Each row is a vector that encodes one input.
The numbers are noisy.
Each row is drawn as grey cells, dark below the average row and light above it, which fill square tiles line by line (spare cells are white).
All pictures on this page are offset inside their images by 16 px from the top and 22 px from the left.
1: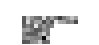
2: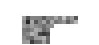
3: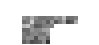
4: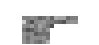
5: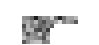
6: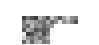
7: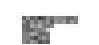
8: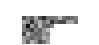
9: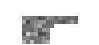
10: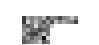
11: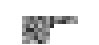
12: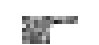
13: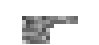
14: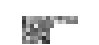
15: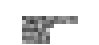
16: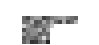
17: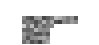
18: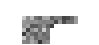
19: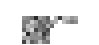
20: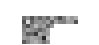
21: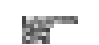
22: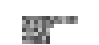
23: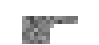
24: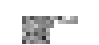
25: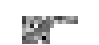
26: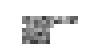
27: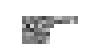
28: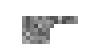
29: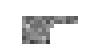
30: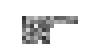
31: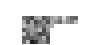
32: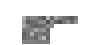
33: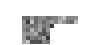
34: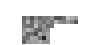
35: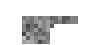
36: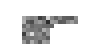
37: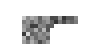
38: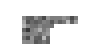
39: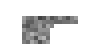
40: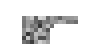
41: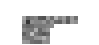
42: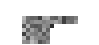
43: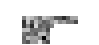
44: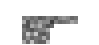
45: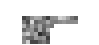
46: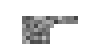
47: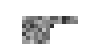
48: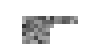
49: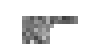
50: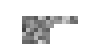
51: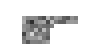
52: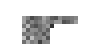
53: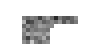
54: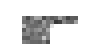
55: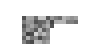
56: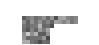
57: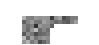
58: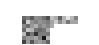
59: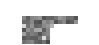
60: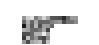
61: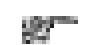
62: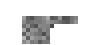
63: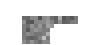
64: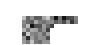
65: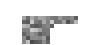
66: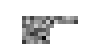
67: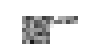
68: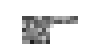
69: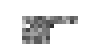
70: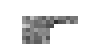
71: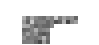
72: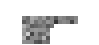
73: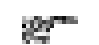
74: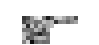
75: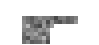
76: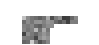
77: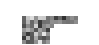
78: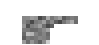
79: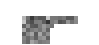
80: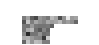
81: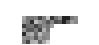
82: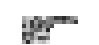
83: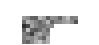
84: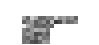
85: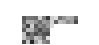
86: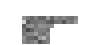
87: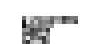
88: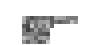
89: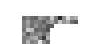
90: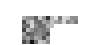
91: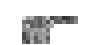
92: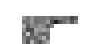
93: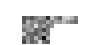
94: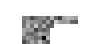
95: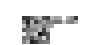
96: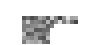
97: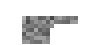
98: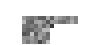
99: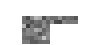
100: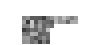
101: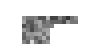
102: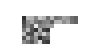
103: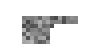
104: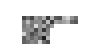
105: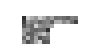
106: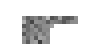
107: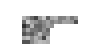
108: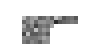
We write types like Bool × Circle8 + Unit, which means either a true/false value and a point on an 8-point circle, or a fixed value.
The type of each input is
Circle10 + Line6 × (Tree11 + Unit).
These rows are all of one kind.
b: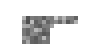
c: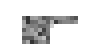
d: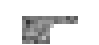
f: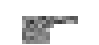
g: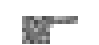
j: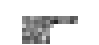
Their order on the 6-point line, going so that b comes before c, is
j, b, g, c, d, f.
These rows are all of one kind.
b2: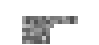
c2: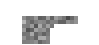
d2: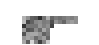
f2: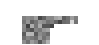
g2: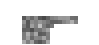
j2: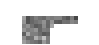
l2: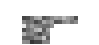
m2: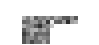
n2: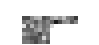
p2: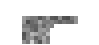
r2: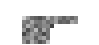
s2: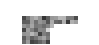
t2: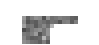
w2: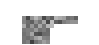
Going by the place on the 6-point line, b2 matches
l2, m2, r2 and t2.
